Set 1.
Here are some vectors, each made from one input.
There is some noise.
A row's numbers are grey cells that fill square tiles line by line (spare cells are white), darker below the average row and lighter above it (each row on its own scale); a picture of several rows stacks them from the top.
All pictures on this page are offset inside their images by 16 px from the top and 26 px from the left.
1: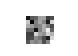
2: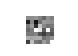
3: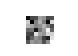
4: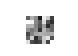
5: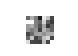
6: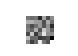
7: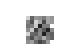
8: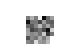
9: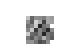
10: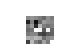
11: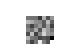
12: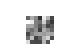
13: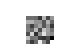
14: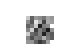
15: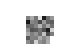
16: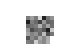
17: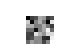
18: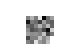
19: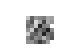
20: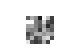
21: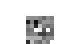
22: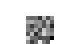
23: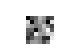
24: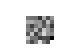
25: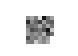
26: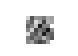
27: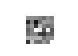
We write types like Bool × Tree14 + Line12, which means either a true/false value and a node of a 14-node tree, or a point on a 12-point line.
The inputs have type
Label6.
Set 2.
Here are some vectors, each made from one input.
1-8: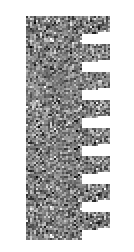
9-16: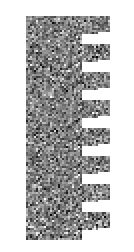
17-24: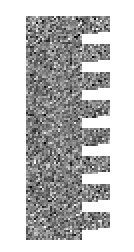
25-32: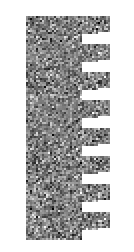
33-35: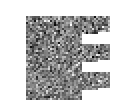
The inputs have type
Tree8.
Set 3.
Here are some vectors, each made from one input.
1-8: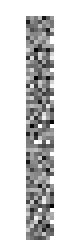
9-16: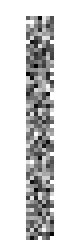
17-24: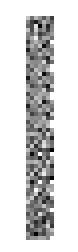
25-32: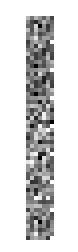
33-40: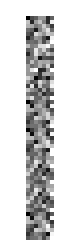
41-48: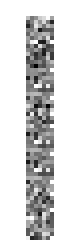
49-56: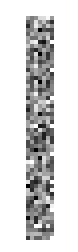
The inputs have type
Label10.
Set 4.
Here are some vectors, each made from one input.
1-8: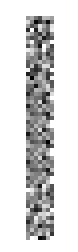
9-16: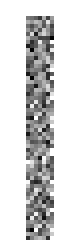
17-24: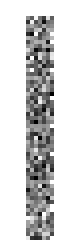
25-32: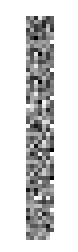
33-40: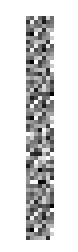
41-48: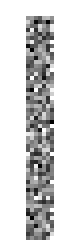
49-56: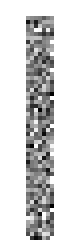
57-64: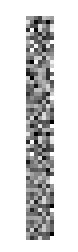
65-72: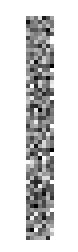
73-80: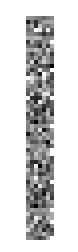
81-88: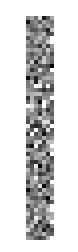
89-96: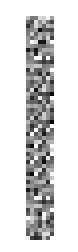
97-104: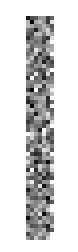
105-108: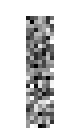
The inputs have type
Label11.
